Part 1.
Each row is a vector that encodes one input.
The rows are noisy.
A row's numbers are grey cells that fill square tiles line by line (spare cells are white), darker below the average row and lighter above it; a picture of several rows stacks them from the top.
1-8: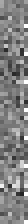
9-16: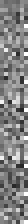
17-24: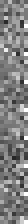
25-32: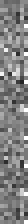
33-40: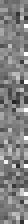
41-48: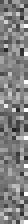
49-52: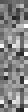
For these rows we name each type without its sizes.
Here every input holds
a point on each of two lines.
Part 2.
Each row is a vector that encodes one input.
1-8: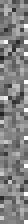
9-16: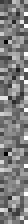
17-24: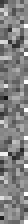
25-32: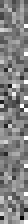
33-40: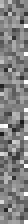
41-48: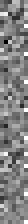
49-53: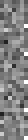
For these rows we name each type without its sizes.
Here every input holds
a point on a line.
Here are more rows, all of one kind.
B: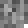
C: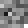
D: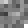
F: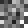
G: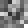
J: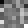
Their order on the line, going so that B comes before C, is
G, F, J, B, D, C.
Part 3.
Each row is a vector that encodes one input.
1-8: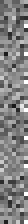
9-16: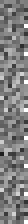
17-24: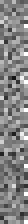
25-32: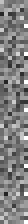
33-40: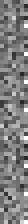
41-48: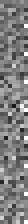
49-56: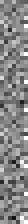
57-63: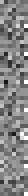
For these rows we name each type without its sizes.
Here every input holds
a point on a line.
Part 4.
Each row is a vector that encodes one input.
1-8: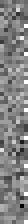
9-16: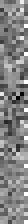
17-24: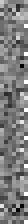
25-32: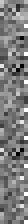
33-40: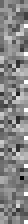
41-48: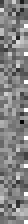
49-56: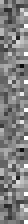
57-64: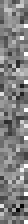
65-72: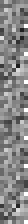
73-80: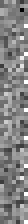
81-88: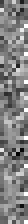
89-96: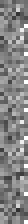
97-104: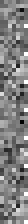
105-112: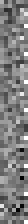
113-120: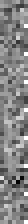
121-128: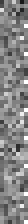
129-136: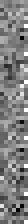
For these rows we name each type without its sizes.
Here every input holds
a point on each of two lines.
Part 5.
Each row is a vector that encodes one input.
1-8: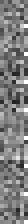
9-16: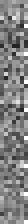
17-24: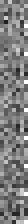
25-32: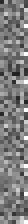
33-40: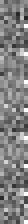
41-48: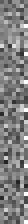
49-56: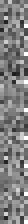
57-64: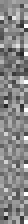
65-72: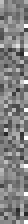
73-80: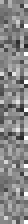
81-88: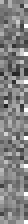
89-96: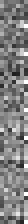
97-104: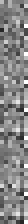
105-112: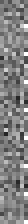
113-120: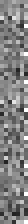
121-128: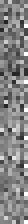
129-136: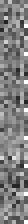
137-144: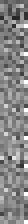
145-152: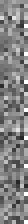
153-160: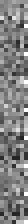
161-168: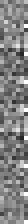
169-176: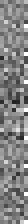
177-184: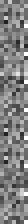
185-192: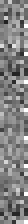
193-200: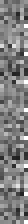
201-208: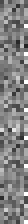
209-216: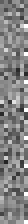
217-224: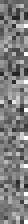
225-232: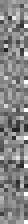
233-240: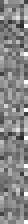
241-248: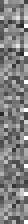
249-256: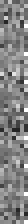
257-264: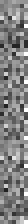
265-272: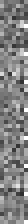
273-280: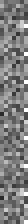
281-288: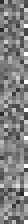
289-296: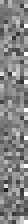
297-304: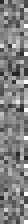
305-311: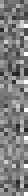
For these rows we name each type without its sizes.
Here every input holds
a point on each of two lines.
